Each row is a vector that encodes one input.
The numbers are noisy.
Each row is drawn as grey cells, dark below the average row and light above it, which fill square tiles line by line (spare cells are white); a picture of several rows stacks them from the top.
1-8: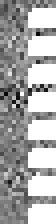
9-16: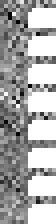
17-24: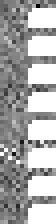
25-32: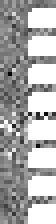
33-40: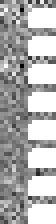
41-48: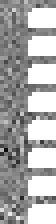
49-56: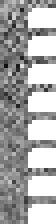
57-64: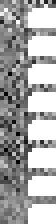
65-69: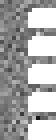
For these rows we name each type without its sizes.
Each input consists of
a point on each of two circles.
